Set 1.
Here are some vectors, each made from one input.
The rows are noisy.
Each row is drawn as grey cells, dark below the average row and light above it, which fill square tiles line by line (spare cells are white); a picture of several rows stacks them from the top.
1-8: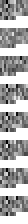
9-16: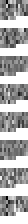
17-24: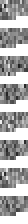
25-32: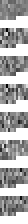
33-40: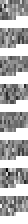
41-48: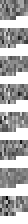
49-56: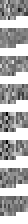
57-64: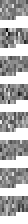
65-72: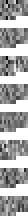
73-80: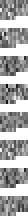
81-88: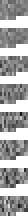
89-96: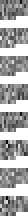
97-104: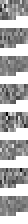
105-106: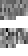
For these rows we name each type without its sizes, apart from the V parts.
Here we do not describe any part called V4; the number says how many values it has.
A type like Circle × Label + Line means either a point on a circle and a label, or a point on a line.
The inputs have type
Bool × V4 + Tree.
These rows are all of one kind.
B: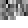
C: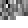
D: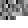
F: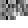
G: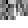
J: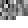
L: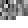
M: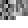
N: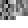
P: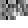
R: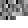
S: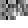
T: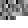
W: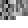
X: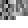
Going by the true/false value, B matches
F, G, P and S.
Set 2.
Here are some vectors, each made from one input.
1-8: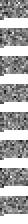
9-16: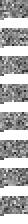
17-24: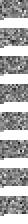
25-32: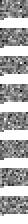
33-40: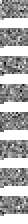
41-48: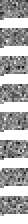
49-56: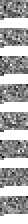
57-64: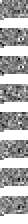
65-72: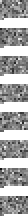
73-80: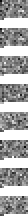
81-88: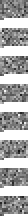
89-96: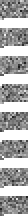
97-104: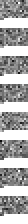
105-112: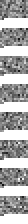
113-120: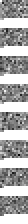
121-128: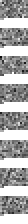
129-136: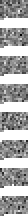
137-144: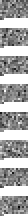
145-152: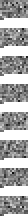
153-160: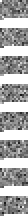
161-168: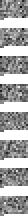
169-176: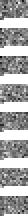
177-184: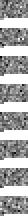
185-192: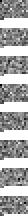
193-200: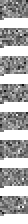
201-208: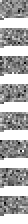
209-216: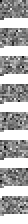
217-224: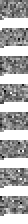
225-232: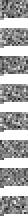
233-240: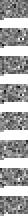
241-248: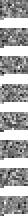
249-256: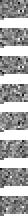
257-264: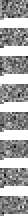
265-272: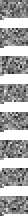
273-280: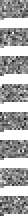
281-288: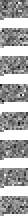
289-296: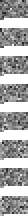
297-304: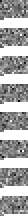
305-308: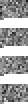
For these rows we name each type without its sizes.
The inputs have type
Bool × Circle × (Circle + Unit).
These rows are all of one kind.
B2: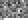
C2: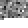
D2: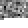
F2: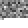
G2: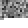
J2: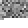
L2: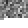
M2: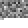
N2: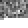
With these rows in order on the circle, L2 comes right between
B2 and N2.
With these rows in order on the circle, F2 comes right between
J2 and M2.
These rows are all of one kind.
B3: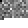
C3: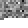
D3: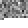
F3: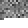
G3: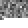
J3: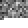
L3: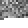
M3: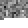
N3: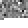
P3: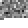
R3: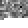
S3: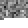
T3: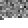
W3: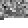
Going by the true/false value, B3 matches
F3, J3, L3 and R3.
